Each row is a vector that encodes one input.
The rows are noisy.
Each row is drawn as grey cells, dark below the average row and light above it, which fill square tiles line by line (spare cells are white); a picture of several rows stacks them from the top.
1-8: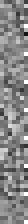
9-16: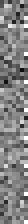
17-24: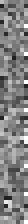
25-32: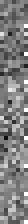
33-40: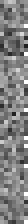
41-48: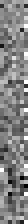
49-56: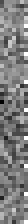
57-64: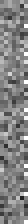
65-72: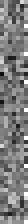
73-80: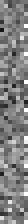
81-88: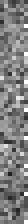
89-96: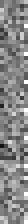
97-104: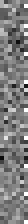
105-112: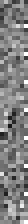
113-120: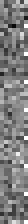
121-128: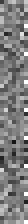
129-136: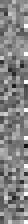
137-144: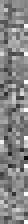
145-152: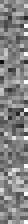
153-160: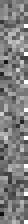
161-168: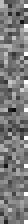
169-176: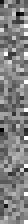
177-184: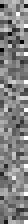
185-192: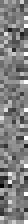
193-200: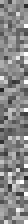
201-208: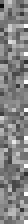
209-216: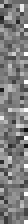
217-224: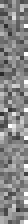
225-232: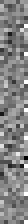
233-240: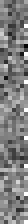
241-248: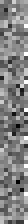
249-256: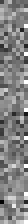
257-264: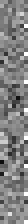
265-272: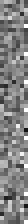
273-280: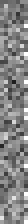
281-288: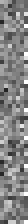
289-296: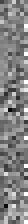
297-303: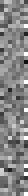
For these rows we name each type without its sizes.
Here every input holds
a point on a line, together with either a point on a line, or four true/false values.
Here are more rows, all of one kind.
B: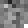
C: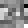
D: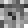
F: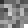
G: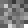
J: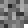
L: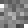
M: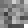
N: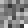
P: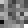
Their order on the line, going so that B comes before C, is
P, G, F, D, N, B, C, L, M, J.
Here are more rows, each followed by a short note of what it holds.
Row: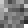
a point on each of two lines
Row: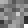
a point on a line and four true/false values
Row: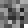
a point on each of two lines
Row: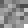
a point on a line and four true/false values
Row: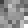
a point on a line and four true/false values
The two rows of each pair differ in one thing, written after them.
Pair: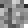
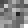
one of the four true/false values
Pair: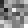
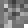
one of the four true/false values
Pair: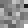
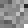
the place on the line
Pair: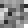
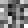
one of the four true/false values
